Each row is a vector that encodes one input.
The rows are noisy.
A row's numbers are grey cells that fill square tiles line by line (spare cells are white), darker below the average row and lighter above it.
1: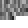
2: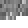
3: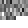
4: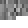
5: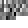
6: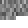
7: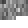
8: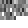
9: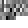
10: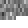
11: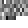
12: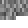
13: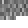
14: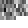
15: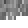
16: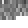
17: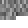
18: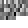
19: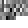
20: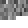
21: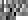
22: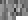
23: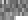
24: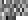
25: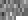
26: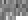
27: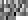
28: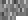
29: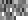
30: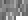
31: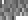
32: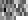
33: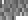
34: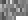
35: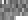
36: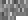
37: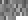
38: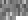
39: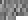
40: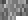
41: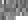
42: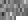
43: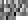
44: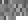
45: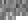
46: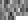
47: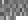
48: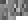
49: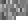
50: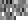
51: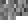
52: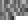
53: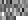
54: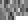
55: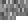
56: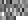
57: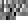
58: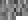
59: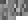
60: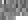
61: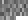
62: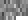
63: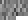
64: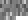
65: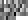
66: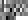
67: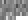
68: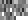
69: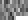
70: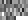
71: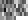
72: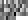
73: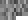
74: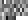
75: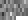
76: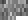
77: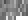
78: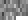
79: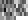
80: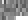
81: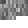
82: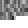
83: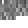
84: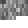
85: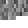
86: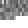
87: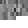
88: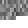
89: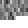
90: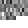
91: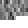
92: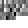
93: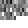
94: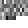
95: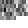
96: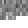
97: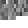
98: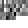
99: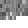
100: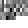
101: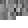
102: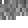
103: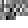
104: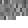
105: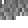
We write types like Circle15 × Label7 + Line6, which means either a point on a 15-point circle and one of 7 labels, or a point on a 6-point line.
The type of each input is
Bool × (Circle11 + Unit) + Line7.
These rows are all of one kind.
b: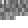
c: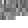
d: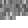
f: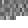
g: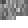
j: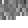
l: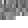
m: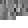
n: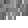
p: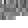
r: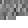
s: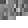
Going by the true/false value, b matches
d and f.
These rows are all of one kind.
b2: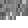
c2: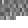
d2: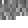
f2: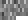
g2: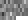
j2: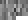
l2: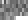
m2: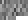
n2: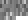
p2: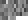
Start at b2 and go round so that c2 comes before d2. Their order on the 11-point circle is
b2, g2, f2, p2, j2, m2, c2, d2, l2, n2.
